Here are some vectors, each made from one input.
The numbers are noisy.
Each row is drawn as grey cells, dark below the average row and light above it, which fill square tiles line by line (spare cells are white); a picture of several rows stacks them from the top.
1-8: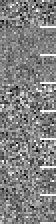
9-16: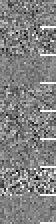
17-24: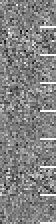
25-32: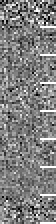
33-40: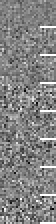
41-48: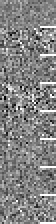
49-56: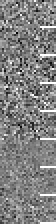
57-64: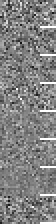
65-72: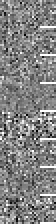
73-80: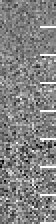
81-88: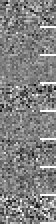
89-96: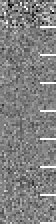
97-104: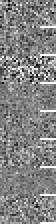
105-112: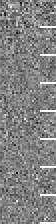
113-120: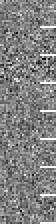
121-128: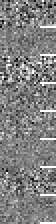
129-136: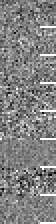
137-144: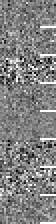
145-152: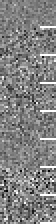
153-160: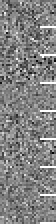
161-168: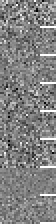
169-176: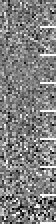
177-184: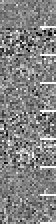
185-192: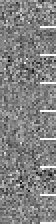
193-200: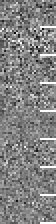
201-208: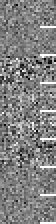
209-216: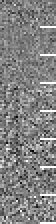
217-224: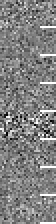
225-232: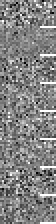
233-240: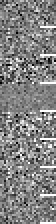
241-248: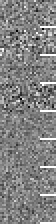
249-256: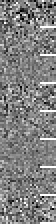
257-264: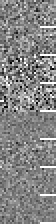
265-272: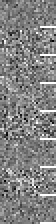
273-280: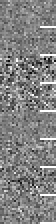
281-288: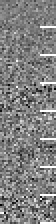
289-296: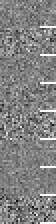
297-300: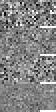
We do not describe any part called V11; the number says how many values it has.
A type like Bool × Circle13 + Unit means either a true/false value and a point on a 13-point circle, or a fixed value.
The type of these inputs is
List2(Bool × V11).
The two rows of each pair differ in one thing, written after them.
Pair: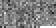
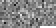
the value of V11 in item 2 of the list
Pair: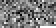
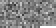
the true/false value in item 1 of the list
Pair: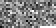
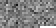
the value of V11 in item 2 of the list
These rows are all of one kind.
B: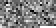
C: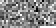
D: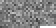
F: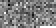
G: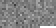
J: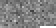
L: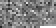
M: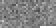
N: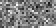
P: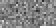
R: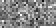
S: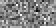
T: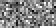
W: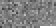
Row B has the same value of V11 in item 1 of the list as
F, N and T.
